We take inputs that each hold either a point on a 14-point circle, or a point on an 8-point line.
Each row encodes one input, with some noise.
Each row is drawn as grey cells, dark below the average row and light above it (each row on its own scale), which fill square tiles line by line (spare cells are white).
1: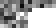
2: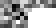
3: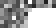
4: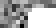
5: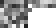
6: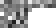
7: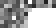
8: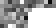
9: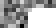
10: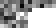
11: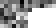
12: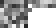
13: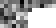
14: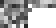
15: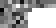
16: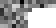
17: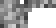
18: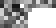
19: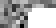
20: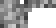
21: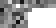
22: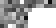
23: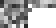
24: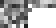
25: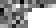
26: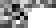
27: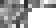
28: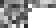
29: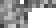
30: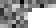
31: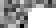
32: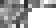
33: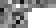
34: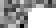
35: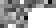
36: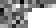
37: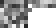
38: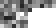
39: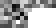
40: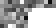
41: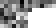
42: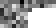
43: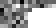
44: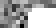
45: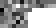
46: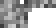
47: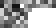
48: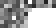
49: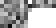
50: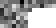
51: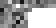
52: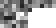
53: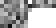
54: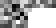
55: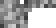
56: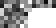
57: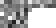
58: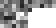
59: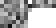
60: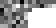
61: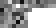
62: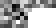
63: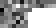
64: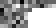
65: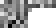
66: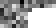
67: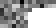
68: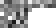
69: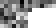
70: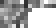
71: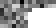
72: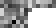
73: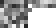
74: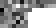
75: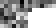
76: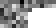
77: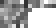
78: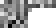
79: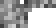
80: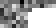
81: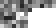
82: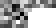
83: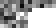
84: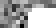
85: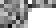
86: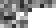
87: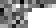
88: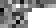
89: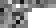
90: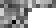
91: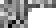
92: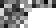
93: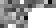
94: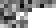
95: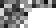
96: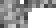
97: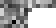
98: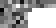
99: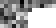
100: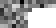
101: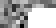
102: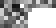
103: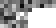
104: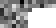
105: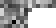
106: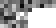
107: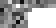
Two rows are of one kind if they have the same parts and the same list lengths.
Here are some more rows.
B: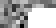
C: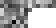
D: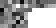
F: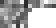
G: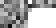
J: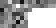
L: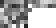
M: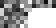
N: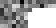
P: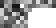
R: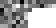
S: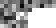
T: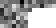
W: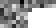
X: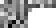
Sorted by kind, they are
B, C, F, G, L, M, P, X
D, J, N, R, S, T, W

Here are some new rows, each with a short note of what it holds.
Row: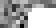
a point on a 14-point circle
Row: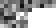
a point on an 8-point line
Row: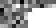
a point on an 8-point line
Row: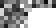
a point on a 14-point circle
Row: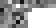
a point on an 8-point line
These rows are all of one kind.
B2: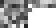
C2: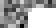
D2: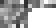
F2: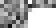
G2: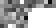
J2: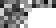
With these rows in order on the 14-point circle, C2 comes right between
G2 and J2.
